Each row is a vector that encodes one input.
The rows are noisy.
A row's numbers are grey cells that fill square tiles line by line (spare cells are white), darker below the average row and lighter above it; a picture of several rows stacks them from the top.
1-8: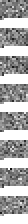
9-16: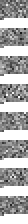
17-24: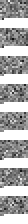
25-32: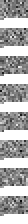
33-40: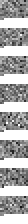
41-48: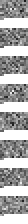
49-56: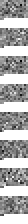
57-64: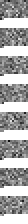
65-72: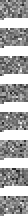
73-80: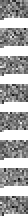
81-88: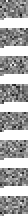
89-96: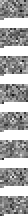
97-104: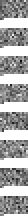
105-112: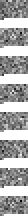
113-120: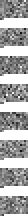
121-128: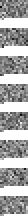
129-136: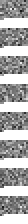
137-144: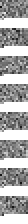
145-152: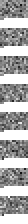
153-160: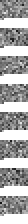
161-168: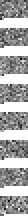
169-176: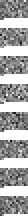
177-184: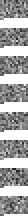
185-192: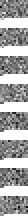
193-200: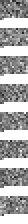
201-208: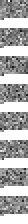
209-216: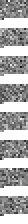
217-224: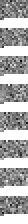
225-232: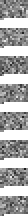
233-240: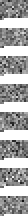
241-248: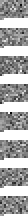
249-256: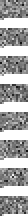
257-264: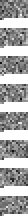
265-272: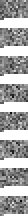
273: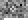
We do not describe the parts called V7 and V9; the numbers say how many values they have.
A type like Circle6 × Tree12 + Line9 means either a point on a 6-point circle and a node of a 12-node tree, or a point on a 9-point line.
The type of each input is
(Line5 + V9) × V7 + List3(Line6).
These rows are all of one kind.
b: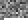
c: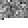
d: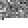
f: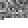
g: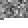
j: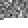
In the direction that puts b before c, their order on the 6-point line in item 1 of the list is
j, b, f, d, c, g.
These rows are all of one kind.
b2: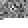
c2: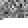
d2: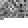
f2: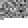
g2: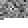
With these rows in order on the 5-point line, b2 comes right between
c2 and d2.
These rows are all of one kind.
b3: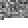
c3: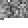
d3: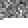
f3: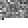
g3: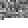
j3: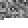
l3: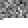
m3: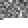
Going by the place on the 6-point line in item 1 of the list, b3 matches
g3 and j3.
